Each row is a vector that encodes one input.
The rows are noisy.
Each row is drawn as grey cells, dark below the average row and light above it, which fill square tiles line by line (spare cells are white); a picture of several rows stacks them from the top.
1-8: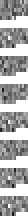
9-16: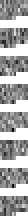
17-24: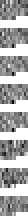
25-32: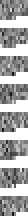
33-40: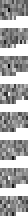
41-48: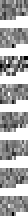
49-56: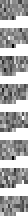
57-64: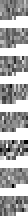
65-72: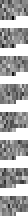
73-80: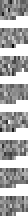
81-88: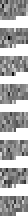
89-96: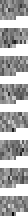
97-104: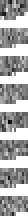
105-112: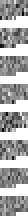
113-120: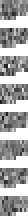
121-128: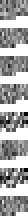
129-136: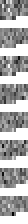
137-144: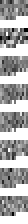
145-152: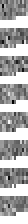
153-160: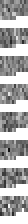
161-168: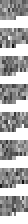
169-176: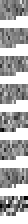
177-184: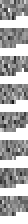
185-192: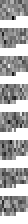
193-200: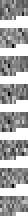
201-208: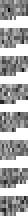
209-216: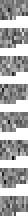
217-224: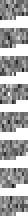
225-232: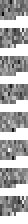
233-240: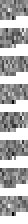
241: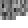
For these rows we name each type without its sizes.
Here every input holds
a list of points on a line.
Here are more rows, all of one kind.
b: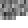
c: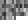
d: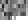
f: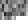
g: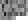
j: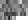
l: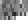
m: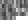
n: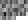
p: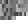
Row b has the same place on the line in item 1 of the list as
d, f, g and n.
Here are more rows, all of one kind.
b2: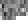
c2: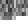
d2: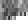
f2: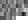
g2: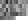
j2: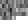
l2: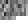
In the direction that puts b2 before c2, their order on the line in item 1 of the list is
d2, g2, l2, b2, c2, j2, f2.
